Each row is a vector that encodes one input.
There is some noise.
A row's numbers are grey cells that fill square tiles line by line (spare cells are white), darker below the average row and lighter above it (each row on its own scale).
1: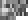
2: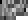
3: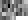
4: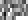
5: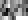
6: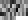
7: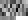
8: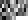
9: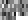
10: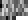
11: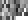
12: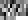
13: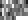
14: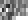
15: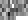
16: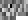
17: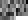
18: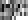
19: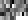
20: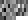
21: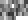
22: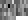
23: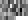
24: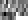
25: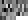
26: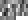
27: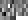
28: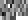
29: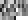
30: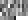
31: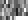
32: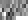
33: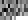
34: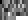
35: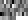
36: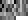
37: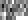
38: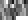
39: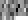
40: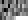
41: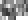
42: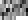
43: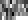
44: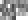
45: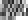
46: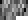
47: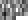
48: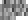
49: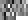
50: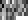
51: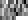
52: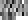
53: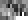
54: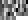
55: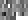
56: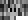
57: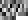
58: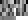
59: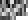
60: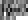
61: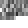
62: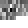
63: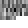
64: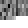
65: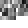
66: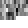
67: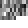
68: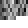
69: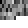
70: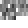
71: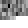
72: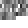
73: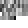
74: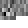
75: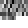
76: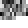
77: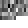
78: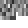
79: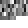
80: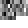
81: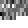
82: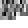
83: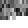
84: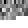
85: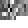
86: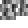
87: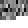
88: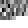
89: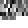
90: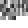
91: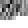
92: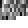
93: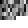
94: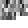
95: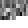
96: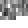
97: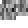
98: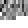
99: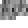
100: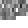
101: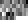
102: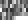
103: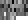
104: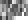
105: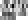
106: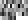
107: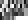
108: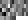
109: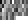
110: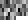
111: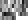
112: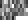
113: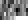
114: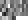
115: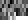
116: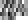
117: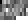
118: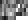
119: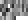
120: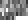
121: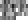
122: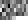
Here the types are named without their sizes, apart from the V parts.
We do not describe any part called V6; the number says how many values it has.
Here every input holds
a point on a line, together with either a point on a line and a true/false value, or a value of V6.
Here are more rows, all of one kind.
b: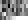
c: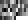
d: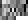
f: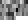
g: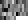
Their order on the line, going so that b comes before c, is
b, g, c, d, f.
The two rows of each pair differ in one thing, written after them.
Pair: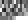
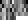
the place on the line
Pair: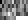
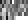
the value of V6
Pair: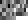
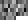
the place on the line
